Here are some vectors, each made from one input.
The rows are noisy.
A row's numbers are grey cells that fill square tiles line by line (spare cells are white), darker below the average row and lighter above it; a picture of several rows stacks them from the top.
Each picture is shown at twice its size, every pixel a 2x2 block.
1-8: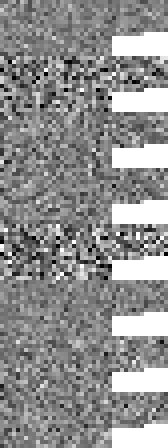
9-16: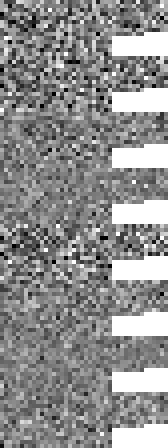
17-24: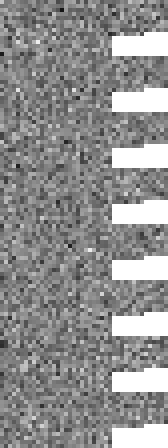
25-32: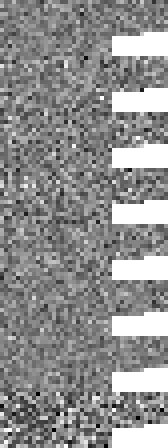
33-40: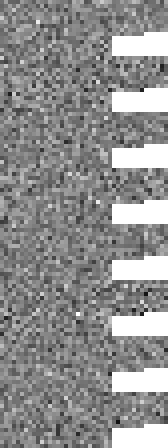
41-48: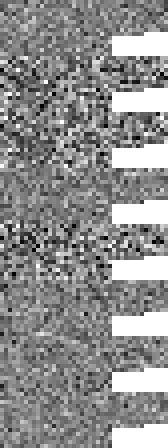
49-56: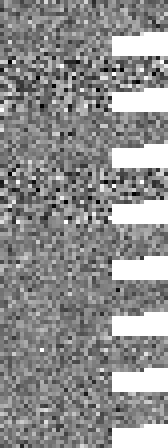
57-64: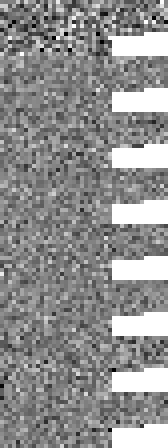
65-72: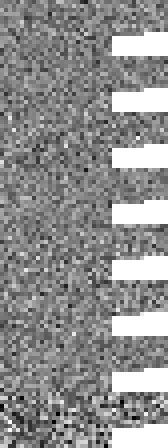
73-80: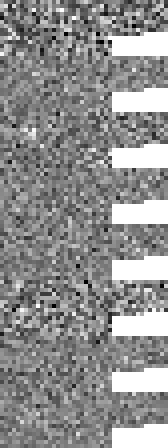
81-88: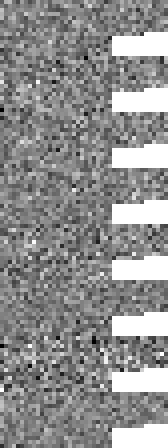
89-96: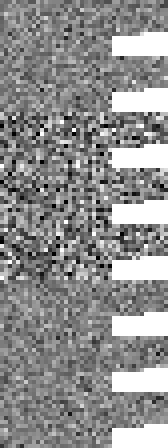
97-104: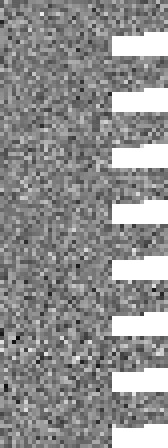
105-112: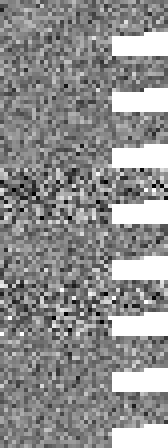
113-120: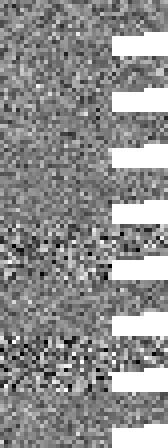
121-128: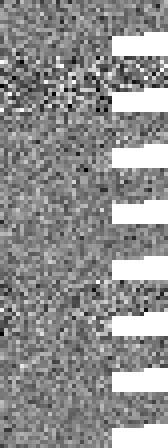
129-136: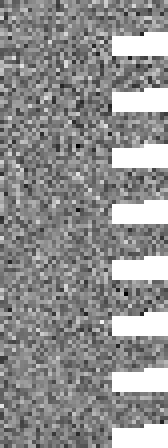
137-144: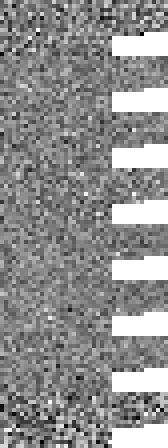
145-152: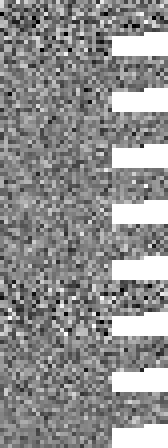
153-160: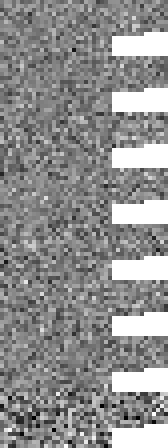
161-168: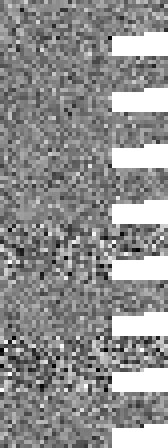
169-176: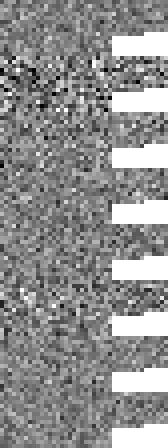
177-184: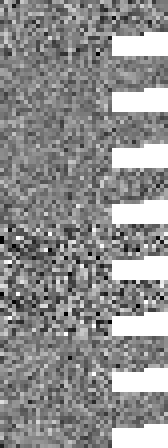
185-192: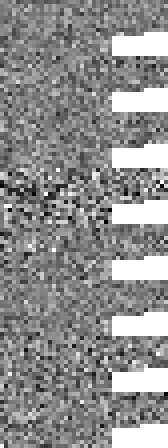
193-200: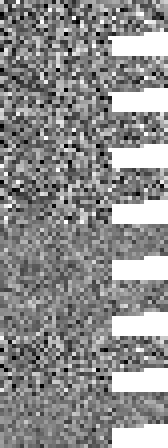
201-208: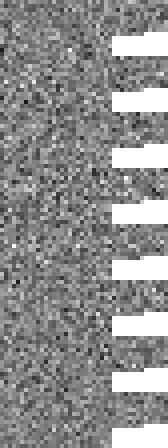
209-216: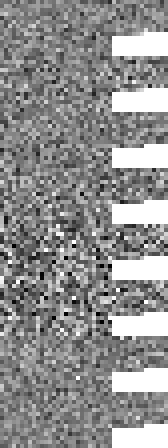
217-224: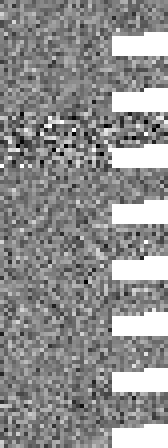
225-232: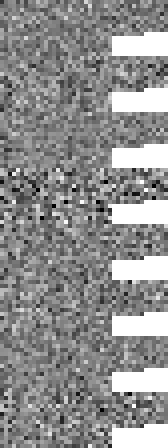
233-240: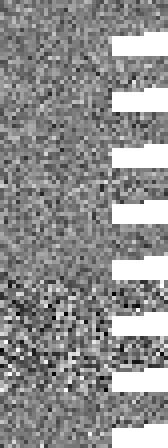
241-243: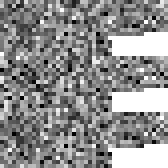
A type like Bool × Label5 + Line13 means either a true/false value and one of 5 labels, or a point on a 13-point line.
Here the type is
Bool × Label4 + (Circle10 + Unit) × Line11.
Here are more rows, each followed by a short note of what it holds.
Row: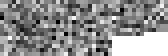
one of 4 labels and a true/false value
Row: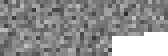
a point on an 11-point line
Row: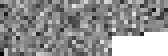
a point on a 10-point circle and a point on an 11-point line
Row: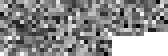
one of 4 labels and a true/false value
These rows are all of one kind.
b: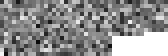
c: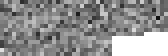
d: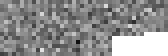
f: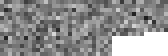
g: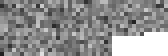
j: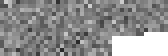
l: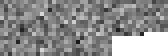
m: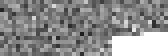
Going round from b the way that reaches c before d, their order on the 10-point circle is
b, f, g, c, m, d, j, l.
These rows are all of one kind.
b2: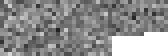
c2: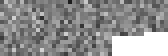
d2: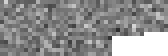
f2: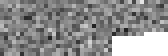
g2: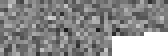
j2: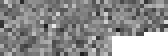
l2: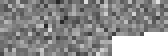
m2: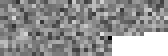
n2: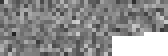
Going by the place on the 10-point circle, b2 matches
f2 and g2.
